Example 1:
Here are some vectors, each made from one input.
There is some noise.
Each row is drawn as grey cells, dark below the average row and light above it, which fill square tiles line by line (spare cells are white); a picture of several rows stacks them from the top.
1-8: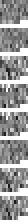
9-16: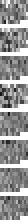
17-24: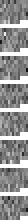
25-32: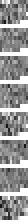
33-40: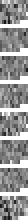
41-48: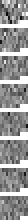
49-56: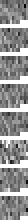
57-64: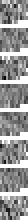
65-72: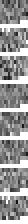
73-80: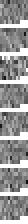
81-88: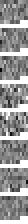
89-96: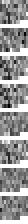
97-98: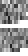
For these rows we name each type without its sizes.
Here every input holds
either a point on a circle and a true/false value, or a point on a line.
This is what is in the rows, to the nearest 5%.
About 70% of them hold a point on a circle and a true/false value. The rest hold a point on a line.
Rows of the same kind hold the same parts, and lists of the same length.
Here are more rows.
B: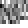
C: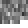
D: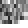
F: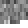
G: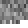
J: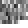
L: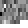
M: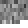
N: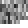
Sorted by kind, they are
B, D, J, N
C, F, G, L, M

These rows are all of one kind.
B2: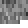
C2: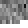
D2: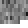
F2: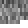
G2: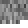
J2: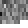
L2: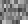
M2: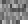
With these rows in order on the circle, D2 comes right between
J2 and L2.
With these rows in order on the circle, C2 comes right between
F2 and G2.
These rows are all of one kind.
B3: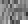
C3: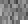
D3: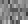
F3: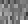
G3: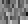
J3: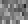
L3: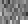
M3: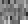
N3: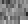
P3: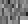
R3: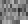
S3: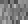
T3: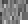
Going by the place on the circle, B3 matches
D3, J3 and L3.
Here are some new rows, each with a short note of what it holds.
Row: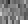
a point on a circle and a true/false value
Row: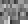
a point on a circle and a true/false value
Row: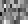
a point on a circle and a true/false value
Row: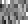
a point on a line
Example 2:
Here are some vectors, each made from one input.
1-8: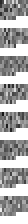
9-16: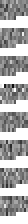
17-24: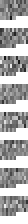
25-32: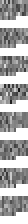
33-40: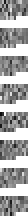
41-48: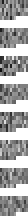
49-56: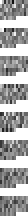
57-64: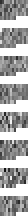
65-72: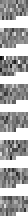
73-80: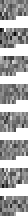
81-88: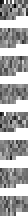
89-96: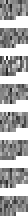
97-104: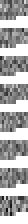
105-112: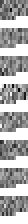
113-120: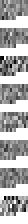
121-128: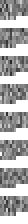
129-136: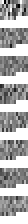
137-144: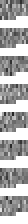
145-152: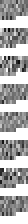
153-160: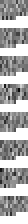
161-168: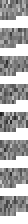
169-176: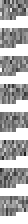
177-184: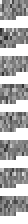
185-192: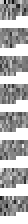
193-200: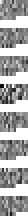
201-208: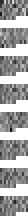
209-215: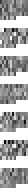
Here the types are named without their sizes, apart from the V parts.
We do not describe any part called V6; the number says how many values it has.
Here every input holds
either a point on a circle and a label, or a value of V6.
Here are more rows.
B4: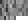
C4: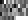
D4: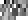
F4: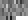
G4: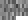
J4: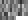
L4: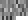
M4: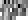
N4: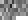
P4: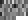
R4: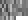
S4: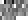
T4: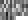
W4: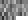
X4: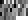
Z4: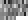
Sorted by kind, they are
B4, C4, G4, P4, R4, X4
D4, F4, J4, L4, M4, N4, S4, T4, W4, Z4

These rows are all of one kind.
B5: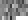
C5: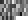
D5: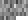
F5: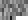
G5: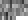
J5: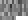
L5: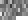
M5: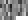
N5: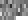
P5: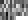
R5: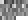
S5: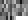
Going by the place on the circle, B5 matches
J5 and M5.
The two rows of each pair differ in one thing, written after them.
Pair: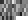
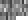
the label
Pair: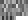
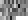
the place on the circle
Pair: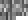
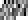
the label
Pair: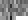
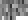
the label
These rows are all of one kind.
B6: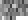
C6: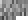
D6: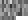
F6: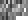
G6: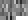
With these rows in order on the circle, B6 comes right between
D6 and G6.
